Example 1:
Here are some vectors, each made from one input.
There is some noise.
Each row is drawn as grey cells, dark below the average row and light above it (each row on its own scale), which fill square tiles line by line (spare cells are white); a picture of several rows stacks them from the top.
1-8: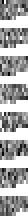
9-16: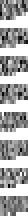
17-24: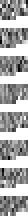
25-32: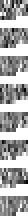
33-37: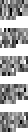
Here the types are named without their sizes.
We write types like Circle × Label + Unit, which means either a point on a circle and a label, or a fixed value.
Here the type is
Label.
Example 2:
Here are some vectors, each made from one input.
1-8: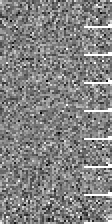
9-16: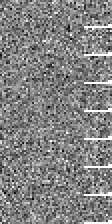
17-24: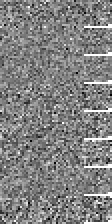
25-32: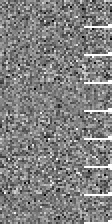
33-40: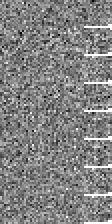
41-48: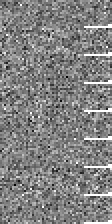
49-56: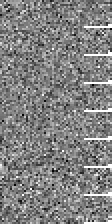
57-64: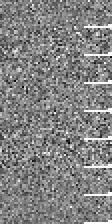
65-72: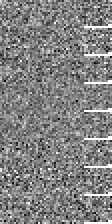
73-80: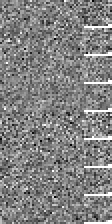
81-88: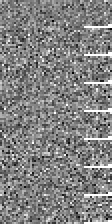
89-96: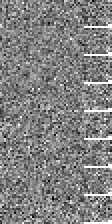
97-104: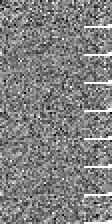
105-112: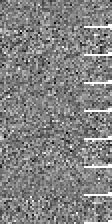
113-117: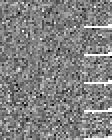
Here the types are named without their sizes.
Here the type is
Circle + Unit.
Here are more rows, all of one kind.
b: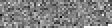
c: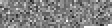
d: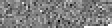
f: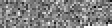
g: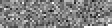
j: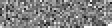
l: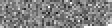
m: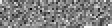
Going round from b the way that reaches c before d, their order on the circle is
b, l, c, j, m, f, g, d.
